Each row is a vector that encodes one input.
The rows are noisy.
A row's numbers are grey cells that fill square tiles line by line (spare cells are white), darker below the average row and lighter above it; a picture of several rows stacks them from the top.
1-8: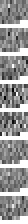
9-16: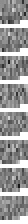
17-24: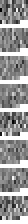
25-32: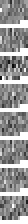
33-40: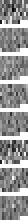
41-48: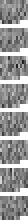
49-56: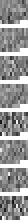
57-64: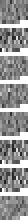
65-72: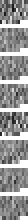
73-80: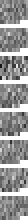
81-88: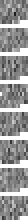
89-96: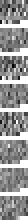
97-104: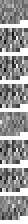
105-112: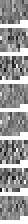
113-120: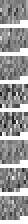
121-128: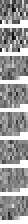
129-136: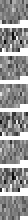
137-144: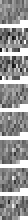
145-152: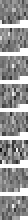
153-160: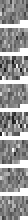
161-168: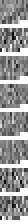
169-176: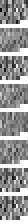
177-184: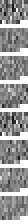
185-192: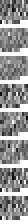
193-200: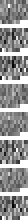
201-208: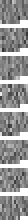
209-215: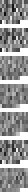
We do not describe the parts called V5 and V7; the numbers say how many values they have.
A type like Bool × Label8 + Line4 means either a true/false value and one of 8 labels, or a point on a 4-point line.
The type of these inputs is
(Circle10 + V5) × V7 + Line8.
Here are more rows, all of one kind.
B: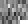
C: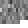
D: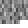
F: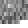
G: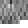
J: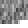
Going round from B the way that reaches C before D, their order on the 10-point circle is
B, C, D, J, G, F.
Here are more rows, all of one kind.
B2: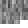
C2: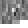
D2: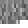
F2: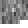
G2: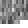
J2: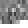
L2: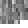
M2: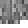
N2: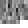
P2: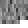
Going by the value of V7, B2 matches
G2 and L2.
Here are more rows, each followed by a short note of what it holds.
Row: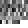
a point on an 8-point line
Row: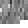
a point on a 10-point circle and a value of V7
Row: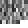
a point on an 8-point line
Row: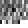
a point on an 8-point line
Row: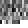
a point on an 8-point line
